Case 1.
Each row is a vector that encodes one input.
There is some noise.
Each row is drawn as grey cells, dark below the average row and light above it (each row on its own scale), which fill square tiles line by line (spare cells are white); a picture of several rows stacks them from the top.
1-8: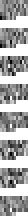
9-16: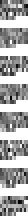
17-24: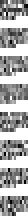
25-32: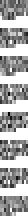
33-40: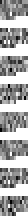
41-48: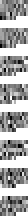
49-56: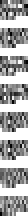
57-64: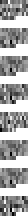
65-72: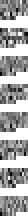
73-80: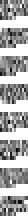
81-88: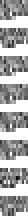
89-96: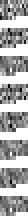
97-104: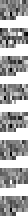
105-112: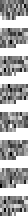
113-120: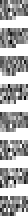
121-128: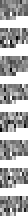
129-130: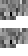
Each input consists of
three true/false values.
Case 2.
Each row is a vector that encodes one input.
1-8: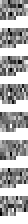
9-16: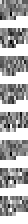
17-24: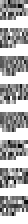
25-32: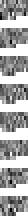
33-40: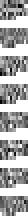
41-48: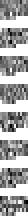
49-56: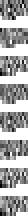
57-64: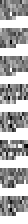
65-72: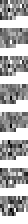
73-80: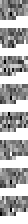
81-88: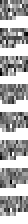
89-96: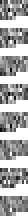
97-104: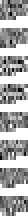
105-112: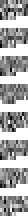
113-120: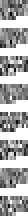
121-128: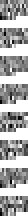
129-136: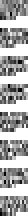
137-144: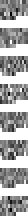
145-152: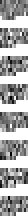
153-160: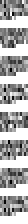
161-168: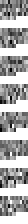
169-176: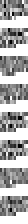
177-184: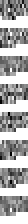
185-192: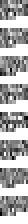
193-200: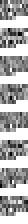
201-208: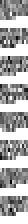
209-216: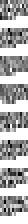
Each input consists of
three true/false values.
